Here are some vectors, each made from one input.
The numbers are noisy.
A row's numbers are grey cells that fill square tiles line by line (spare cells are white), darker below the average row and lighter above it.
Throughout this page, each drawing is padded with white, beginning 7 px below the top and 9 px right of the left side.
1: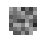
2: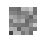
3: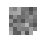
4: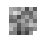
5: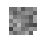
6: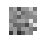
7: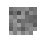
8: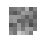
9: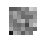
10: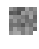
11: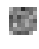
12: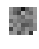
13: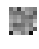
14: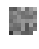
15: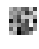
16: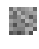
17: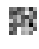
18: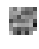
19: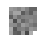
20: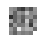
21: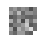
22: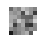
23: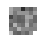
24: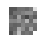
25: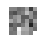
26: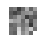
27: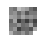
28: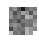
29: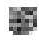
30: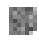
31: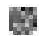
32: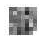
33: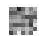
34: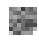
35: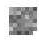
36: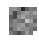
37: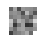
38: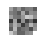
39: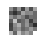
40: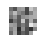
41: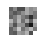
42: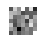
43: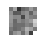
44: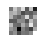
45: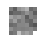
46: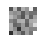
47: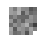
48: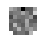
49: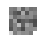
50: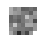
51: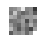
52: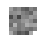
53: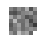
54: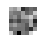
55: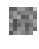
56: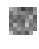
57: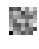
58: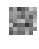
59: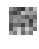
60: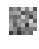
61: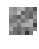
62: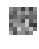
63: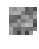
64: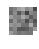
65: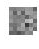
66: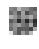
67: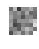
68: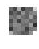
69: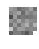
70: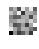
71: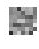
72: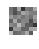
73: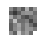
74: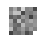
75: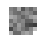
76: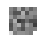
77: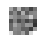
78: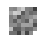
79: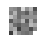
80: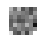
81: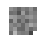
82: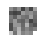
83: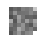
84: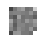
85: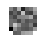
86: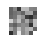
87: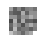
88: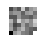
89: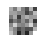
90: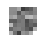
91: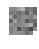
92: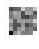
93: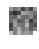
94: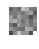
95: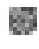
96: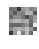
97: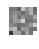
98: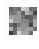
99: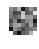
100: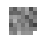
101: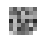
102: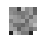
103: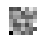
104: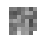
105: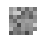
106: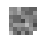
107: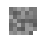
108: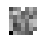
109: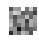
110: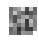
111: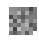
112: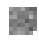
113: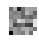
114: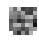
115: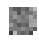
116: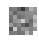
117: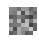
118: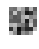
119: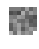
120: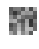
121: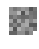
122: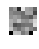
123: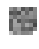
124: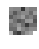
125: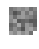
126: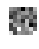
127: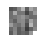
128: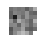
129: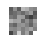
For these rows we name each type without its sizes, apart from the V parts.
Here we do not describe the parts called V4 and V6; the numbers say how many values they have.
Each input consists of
a label, together with either a true/false value and a value of V4, or a value of V6.
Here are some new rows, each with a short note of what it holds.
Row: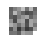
a label, a true/false value and a value of V4
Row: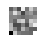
a label and a value of V6
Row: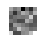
a label, a true/false value and a value of V4
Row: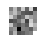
a label and a value of V6
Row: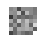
a label and a value of V6
